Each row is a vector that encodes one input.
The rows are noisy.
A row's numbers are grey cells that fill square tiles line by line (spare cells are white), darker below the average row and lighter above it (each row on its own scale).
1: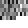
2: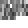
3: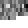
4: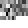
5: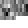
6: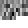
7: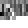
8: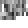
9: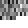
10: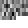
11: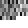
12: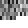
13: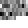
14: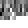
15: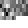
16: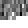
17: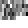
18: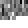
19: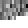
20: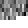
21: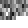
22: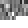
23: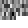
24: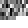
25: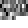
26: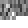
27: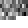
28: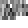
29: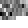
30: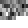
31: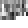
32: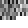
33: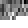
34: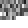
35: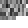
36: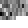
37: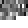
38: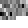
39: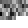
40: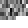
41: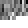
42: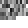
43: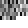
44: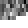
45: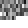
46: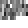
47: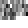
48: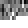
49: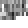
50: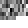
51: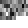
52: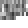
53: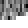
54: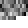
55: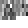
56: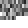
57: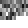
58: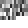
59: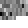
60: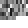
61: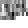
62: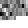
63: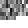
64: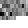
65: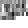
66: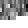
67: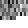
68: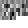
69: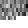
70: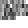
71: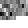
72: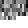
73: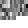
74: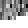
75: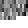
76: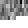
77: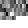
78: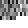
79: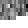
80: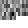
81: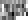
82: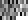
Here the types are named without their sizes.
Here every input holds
a list of points on a line.
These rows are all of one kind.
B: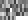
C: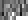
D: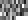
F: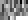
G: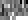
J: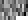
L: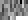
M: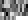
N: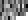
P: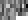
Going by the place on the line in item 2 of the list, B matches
J, M and N.
